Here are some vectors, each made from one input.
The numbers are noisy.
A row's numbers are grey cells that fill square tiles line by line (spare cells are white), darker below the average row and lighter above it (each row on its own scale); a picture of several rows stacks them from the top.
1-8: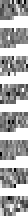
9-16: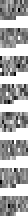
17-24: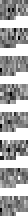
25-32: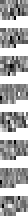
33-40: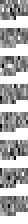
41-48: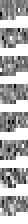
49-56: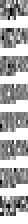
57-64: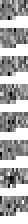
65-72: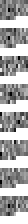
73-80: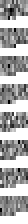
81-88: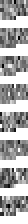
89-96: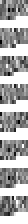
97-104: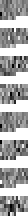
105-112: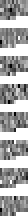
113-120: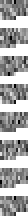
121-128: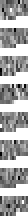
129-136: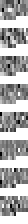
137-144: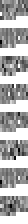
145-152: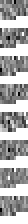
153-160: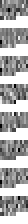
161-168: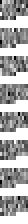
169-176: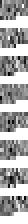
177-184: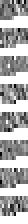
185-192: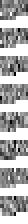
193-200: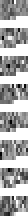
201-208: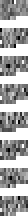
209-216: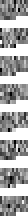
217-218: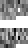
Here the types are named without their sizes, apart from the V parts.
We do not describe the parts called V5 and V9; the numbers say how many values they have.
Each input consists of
a value of V5, together with either a label, or a true/false value and a value of V9.
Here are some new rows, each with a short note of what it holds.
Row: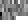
a true/false value, a value of V5 and a value of V9
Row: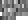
a label and a value of V5
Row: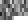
a label and a value of V5
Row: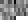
a true/false value, a value of V5 and a value of V9
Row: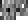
a true/false value, a value of V5 and a value of V9
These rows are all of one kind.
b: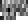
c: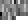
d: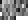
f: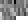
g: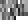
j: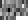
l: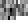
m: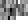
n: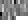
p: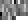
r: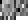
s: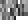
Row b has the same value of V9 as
g, l, m and s.
